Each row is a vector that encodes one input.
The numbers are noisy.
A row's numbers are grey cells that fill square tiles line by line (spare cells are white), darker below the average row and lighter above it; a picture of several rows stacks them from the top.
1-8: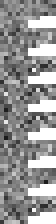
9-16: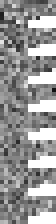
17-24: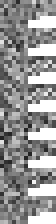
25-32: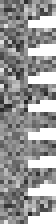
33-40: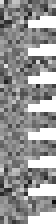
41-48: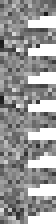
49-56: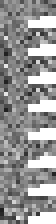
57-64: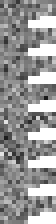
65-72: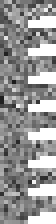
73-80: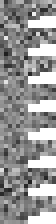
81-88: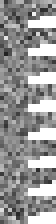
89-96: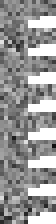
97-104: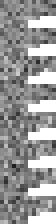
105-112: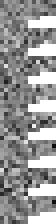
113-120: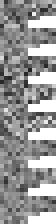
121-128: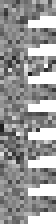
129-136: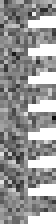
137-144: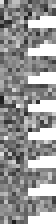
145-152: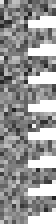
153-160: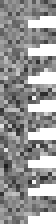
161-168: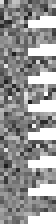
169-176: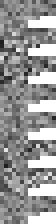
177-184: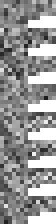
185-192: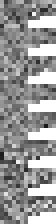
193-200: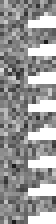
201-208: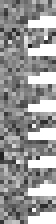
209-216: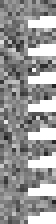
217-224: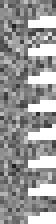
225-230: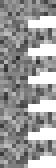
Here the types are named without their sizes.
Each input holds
either a point on a line, or three true/false values.
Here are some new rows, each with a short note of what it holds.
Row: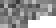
a point on a line
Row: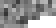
a point on a line
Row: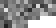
three true/false values
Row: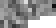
a point on a line
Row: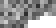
a point on a line
